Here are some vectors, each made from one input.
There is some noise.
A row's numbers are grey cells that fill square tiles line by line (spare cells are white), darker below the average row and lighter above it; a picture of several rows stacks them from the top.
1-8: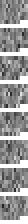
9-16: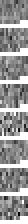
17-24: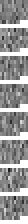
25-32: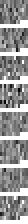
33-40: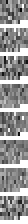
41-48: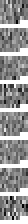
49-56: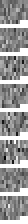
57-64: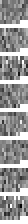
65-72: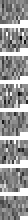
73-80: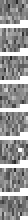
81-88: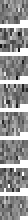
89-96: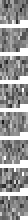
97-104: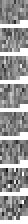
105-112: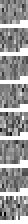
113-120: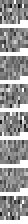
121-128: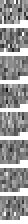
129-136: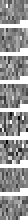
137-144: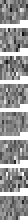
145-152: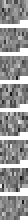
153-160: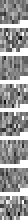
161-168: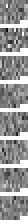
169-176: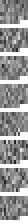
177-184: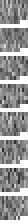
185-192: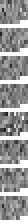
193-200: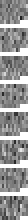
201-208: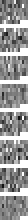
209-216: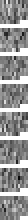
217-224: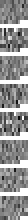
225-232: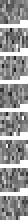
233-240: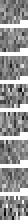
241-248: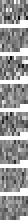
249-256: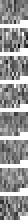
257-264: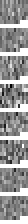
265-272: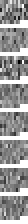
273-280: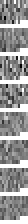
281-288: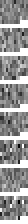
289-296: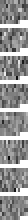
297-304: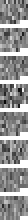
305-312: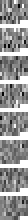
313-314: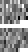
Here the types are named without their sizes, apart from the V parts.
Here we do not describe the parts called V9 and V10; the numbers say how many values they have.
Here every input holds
a label, together with either a point on a circle, three true/false values and a value of V10, or a value of V9.
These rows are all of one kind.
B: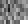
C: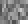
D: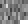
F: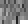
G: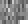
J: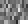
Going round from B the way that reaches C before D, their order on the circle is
B, J, F, G, C, D.
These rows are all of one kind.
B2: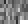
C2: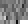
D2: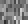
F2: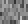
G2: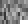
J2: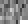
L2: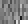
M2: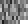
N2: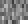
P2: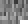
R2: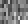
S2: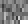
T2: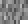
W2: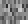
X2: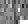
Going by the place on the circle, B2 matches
F2, M2, P2 and W2.
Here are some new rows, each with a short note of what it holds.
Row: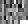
a label and a value of V9
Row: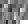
a point on a circle, a label, three true/false values and a value of V10
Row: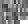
a point on a circle, a label, three true/false values and a value of V10
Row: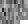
a point on a circle, a label, three true/false values and a value of V10
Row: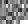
a label and a value of V9
